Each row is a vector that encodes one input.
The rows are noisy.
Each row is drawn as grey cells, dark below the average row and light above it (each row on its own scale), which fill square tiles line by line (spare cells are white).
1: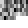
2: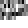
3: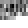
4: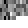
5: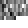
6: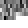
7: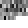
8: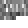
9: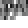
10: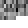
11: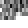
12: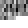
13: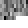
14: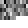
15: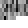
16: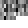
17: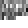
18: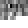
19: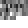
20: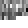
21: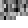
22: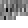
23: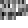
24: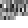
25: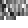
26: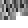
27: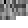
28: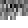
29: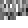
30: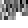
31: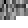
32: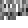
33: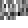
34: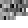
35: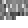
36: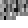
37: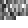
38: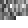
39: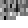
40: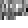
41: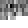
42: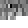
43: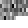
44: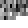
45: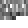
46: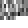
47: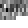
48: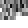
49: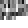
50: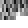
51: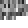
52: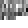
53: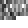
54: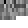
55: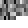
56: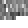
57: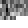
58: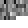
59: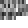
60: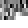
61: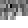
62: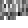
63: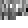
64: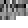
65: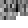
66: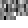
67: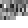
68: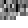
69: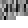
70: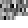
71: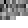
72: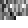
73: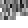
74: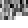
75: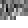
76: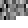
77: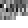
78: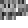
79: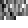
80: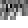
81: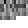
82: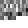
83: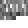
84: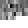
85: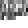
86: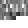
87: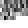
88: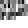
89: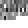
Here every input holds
either one of 5 labels and a point on an 8-point line, or a point on a 5-point line.
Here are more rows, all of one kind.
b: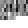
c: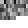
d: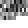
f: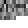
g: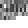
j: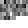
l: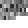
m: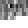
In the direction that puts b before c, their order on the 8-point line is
f, b, g, c, d, j, l, m.
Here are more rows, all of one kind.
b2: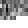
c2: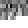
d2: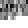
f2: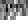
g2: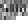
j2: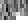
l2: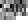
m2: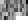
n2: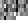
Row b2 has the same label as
c2, d2 and f2.
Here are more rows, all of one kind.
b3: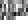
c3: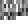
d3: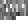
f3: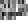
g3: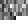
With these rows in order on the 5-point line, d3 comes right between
c3 and g3.
